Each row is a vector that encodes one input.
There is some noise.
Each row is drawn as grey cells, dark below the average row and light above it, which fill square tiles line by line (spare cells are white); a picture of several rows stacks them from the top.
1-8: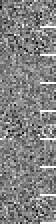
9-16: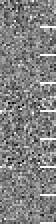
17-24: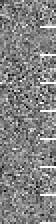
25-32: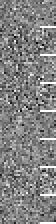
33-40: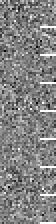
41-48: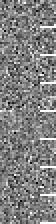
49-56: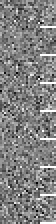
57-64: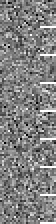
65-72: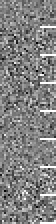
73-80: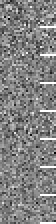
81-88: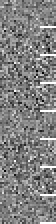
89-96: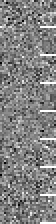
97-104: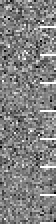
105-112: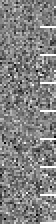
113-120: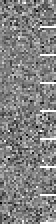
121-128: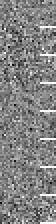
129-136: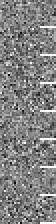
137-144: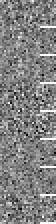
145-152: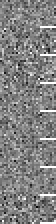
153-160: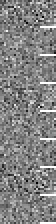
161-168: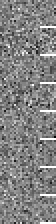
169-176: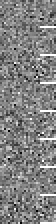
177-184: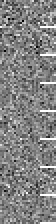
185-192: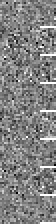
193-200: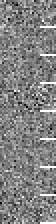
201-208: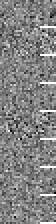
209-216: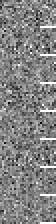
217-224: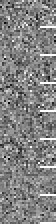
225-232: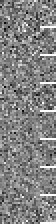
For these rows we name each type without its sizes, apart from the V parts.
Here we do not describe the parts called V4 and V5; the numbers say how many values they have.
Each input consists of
either a point on a line, or a node of a tree and a value of V4, or a true/false value and a value of V5.
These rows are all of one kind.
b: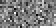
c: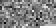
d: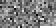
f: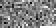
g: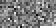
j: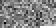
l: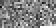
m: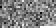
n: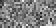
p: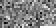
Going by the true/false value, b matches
d and g.
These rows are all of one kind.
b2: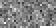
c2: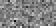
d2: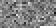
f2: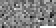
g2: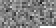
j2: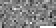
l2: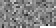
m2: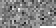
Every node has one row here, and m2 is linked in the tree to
c2, f2 and g2.
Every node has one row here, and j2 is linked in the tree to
c2.
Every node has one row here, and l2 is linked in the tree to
c2.
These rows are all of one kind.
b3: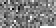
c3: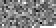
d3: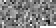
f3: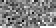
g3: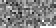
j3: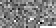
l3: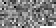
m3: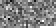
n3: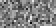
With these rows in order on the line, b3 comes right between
j3 and n3.
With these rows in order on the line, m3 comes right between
g3 and j3.
